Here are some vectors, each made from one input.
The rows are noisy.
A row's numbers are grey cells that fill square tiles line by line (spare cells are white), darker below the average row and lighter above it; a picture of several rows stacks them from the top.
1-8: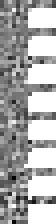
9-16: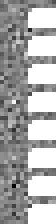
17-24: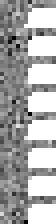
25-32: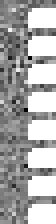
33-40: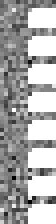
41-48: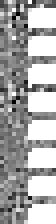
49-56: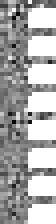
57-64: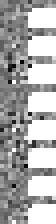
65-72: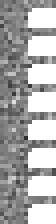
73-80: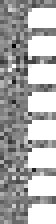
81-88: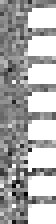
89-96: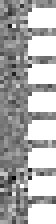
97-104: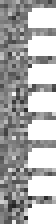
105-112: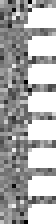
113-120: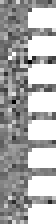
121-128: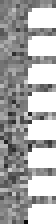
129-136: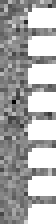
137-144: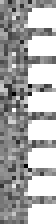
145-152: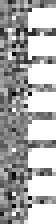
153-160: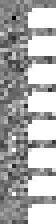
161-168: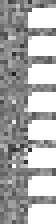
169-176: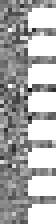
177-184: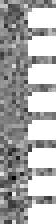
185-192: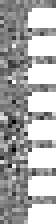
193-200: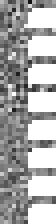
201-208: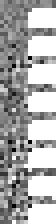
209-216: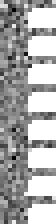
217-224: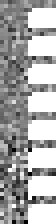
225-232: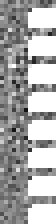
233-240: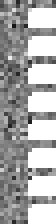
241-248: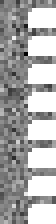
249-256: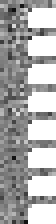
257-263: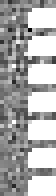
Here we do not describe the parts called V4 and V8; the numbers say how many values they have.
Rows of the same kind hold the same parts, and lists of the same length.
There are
5 kinds of row.
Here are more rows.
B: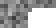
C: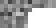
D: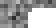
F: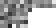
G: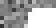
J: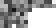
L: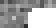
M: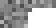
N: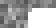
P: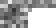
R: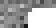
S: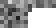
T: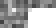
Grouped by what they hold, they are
B, D
C, L, R
F, J, P
G, M, N, T
S

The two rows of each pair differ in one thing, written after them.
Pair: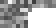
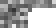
the value of V8
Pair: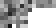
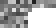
the value of V8
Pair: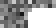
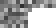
the value of V4
